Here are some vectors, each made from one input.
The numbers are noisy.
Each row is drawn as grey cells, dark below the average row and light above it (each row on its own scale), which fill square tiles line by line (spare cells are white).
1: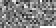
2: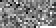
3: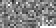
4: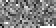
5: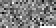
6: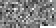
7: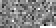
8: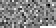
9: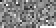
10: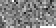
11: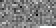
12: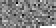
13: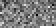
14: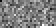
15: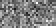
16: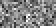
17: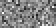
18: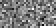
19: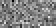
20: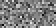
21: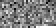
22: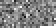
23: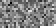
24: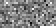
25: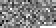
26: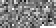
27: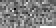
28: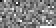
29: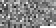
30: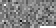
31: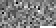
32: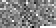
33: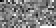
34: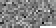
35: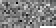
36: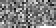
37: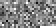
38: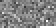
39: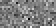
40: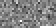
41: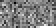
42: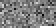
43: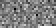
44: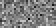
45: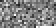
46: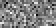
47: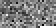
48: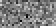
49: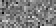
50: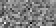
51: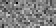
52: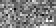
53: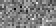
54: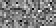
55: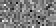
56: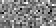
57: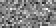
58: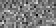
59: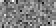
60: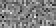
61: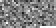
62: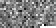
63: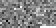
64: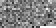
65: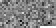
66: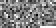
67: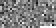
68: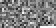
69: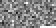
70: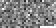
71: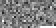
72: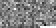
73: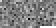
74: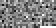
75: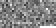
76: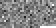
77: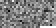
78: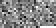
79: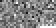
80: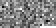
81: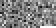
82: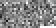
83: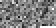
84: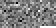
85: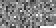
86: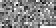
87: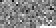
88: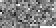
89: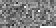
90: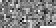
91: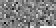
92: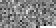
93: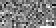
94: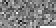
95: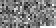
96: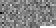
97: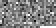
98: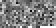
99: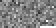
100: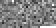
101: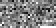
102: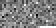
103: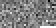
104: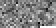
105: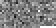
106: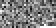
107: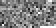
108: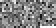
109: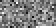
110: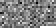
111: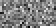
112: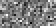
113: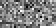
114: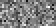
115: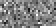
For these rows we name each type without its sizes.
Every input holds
a label and a true/false value, together with either a fixed value, or a node of a tree.
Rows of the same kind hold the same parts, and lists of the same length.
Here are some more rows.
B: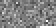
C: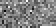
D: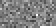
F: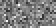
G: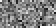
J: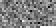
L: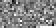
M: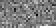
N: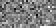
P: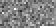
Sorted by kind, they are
B, L, M, N
C, D, F, G, J, P

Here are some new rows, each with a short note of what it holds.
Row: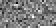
a label, a node of a tree and a true/false value
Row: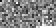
a label and a true/false value
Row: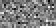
a label and a true/false value
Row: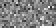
a label and a true/false value
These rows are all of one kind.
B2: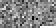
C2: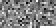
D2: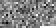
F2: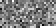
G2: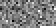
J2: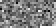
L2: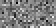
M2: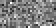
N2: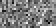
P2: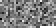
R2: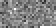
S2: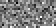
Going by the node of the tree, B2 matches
C2, D2, G2 and M2.
